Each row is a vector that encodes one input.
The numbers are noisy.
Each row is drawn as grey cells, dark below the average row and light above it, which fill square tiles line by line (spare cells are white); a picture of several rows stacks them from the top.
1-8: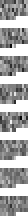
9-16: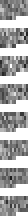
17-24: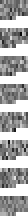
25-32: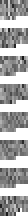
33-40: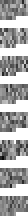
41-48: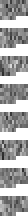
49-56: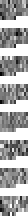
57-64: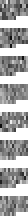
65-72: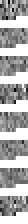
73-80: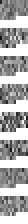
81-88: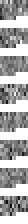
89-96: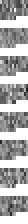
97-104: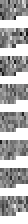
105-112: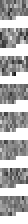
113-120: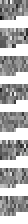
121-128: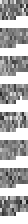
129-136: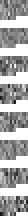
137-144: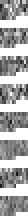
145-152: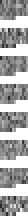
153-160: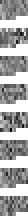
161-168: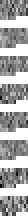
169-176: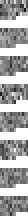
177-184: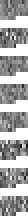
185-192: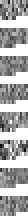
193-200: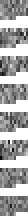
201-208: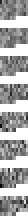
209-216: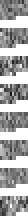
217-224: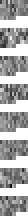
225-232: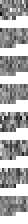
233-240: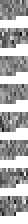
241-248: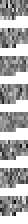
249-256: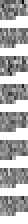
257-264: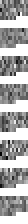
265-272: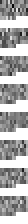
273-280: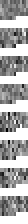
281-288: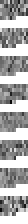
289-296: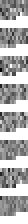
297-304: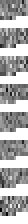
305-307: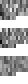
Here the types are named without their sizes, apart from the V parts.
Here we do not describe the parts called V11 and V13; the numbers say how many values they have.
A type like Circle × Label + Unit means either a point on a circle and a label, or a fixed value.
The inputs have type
Bool × (Line + V11) + V13.
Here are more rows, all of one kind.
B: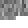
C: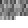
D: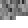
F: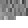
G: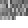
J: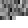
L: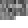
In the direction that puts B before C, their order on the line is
F, B, J, C, G, D, L.
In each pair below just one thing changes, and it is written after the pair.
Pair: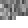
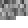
the value of V11
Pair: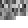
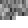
the value of V11
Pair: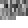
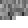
the true/false value
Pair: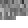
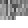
the value of V11
